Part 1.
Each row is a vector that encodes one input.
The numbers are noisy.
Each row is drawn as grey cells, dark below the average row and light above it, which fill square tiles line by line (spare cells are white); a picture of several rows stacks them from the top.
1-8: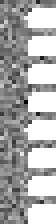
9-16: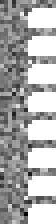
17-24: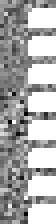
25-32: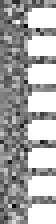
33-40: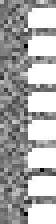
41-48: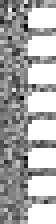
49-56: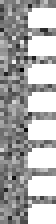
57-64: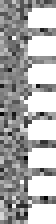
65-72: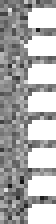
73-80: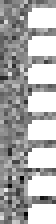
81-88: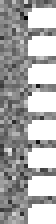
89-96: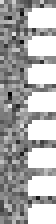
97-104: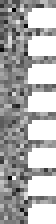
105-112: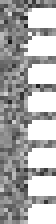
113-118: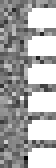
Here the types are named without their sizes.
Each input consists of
a point on each of two lines and a node of a tree.
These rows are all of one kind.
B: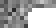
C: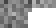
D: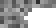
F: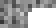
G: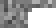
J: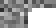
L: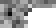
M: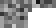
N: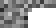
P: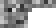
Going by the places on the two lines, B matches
C, G and P.
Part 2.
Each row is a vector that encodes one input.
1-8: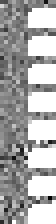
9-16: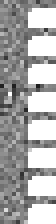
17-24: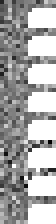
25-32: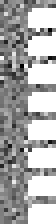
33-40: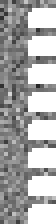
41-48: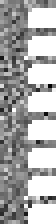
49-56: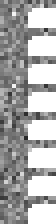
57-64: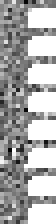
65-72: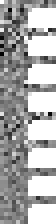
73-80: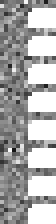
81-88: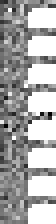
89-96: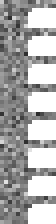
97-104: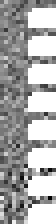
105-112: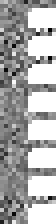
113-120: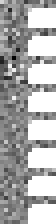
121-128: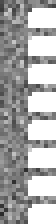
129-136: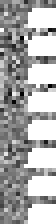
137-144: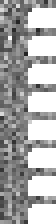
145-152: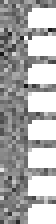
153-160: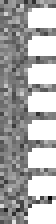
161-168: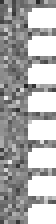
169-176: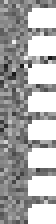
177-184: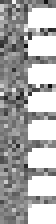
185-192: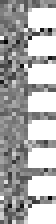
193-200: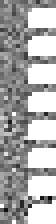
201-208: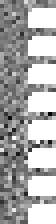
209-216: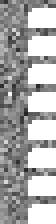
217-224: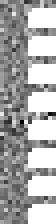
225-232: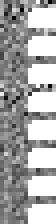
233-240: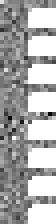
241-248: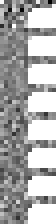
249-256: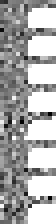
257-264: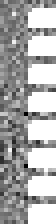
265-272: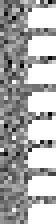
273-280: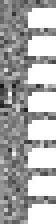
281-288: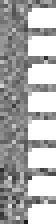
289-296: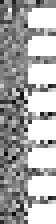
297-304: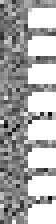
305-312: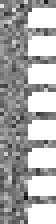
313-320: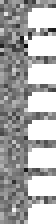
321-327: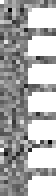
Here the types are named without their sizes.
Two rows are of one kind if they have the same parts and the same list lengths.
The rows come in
2 kinds.
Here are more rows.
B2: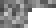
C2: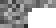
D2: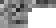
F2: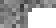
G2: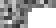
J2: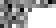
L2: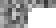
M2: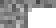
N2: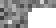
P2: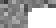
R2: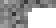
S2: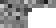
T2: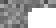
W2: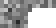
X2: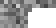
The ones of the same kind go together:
B2, C2, D2, F2, G2, L2, M2, N2, P2, R2, S2, T2, W2, X2
J2

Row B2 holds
a node of a tree.
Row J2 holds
a point on each of two lines.
